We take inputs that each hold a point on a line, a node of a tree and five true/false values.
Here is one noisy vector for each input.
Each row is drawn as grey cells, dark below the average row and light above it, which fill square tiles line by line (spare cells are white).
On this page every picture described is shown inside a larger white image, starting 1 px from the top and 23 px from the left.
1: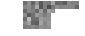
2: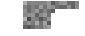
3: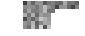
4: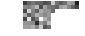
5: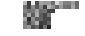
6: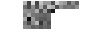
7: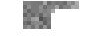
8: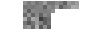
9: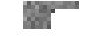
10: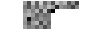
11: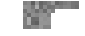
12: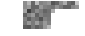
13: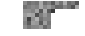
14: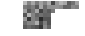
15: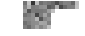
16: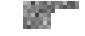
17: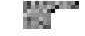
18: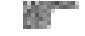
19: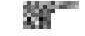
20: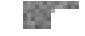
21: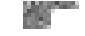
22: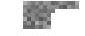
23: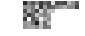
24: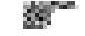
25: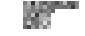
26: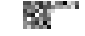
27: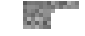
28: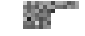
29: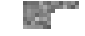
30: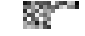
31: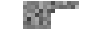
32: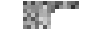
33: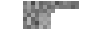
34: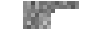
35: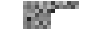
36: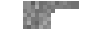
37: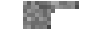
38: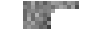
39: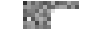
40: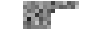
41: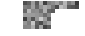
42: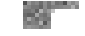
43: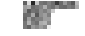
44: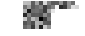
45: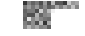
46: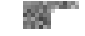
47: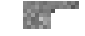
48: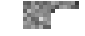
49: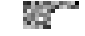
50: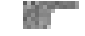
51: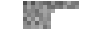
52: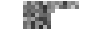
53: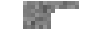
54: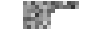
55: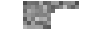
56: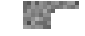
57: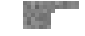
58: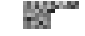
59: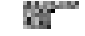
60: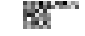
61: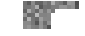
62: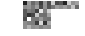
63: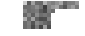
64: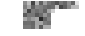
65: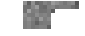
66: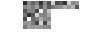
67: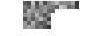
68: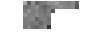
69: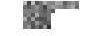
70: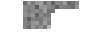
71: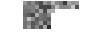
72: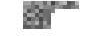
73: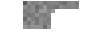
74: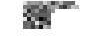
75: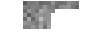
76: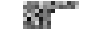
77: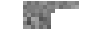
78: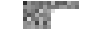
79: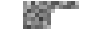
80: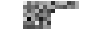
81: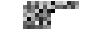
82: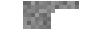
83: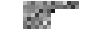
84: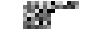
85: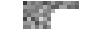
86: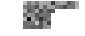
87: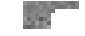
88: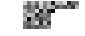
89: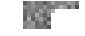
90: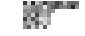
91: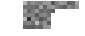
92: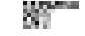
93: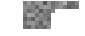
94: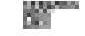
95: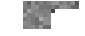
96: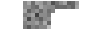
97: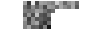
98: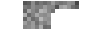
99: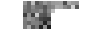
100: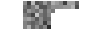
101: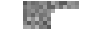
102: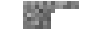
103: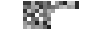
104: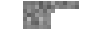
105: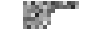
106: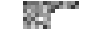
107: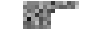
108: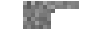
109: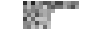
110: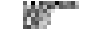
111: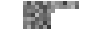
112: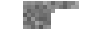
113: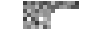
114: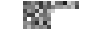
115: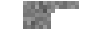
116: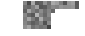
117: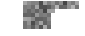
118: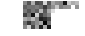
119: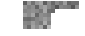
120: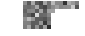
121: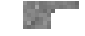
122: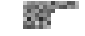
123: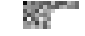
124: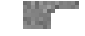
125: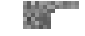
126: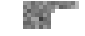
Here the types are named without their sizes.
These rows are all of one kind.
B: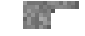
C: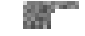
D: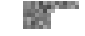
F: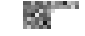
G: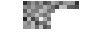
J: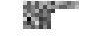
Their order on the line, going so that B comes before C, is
D, J, B, C, G, F.
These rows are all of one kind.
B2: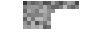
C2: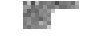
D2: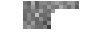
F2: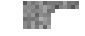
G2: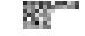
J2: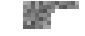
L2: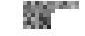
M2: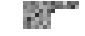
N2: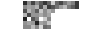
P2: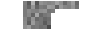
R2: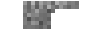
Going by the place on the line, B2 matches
F2, G2 and M2.
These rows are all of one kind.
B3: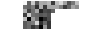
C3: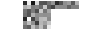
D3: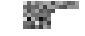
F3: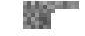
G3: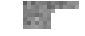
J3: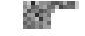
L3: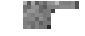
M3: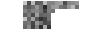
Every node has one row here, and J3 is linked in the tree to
G3.
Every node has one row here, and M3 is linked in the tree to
D3 and L3.
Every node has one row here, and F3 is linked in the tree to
C3, D3 and G3.
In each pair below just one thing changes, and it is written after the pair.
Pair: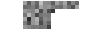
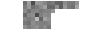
one of the five true/false values
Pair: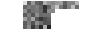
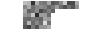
one of the five true/false values
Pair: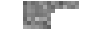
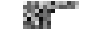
the place on the line
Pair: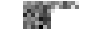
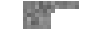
the node of the tree
